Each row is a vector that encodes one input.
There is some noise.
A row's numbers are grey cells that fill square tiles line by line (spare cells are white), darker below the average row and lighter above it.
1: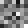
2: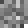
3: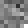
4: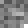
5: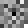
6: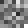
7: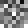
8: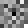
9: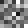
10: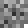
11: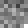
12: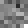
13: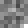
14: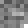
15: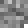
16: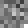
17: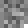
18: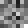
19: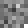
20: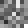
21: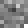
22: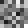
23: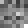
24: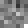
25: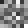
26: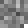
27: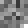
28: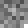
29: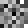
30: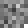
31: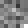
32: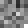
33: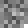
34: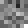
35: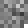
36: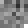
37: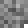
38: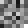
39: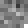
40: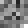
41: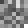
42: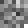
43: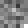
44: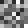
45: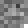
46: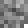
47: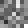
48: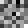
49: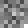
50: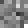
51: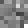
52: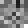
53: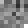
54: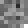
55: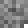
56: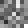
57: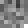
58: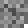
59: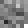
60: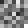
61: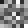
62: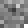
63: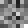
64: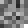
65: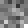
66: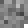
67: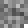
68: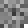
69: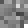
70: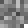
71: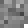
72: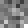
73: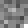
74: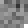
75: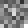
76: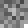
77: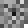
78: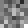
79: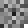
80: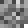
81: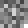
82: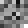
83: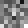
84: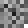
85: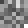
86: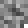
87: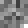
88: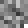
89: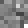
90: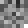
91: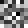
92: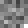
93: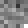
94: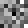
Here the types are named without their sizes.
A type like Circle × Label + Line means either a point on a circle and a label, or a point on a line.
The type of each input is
Bool × Label.
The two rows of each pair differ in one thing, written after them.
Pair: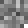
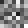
the label
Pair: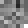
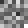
the true/false value
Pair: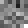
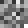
the true/false value
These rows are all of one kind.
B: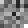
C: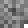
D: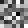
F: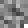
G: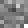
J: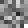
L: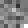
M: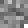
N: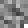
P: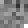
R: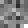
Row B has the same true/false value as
L, P and R.
